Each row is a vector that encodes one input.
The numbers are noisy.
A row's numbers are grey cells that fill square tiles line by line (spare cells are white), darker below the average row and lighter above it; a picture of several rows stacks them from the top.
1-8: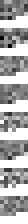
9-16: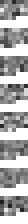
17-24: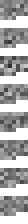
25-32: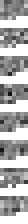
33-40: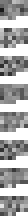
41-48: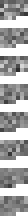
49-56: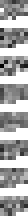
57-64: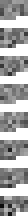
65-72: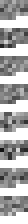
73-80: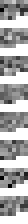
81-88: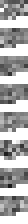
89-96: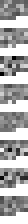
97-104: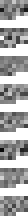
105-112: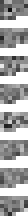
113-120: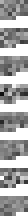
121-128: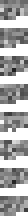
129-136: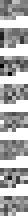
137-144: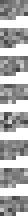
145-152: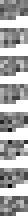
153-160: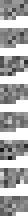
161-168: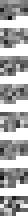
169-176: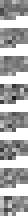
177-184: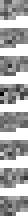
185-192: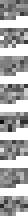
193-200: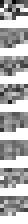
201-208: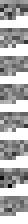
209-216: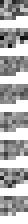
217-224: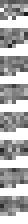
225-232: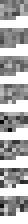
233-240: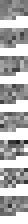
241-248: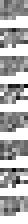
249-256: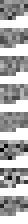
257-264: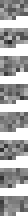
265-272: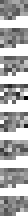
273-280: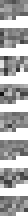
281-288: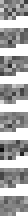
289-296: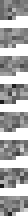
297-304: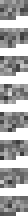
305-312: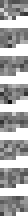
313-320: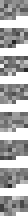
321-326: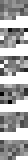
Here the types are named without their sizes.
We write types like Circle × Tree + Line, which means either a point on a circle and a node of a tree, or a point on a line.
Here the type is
List(Line).
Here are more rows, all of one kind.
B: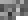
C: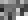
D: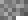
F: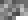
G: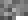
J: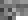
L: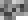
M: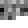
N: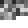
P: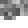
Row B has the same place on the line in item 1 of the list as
C and L.
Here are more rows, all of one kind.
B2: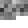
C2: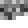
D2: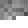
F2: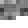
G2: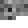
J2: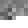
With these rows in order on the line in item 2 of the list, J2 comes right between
B2 and C2.
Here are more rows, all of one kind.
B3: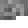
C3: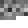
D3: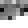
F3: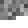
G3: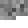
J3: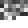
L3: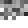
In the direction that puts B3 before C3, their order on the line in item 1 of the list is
F3, B3, C3, D3, J3, L3, G3.
